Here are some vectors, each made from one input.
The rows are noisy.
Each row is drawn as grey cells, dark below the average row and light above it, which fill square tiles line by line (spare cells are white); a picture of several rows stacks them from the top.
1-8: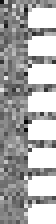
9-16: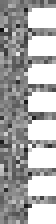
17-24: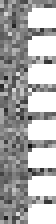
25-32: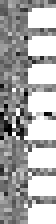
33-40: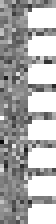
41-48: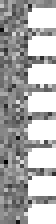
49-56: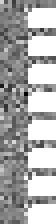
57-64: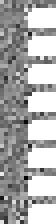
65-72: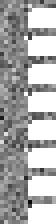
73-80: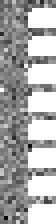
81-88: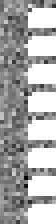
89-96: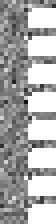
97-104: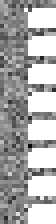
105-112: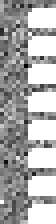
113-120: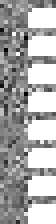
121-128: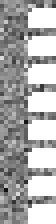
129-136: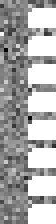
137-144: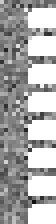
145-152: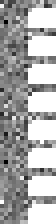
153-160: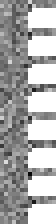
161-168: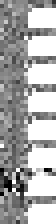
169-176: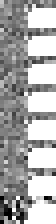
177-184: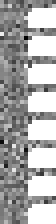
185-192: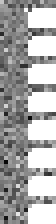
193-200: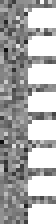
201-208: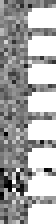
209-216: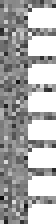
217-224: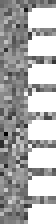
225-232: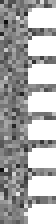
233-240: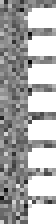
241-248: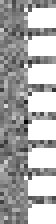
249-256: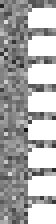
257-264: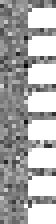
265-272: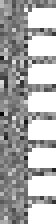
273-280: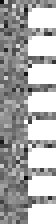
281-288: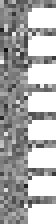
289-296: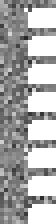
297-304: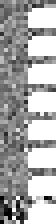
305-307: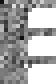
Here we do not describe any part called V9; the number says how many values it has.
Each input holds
a list of up to three items, each a true/false value and a value of V9.
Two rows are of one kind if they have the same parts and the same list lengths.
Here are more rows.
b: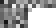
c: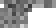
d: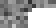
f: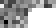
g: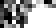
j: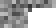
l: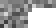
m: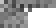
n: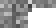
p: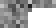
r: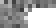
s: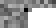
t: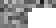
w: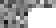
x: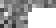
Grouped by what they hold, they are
b, f, w
c, j, l, n, p, t, x
d, m, r, s
g

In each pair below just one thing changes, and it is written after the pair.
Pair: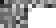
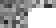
the true/false value in item 1 of the list
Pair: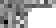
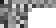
the true/false value in item 1 of the list
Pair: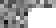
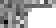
the value of V9 in item 1 of the list
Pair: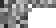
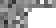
the true/false value in item 1 of the list
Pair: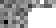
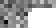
the value of V9 in item 1 of the list
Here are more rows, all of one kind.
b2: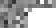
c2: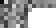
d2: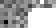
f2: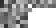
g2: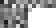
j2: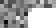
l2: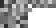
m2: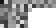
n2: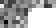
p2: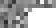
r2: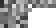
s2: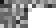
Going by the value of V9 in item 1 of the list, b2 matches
f2, l2, p2 and r2.
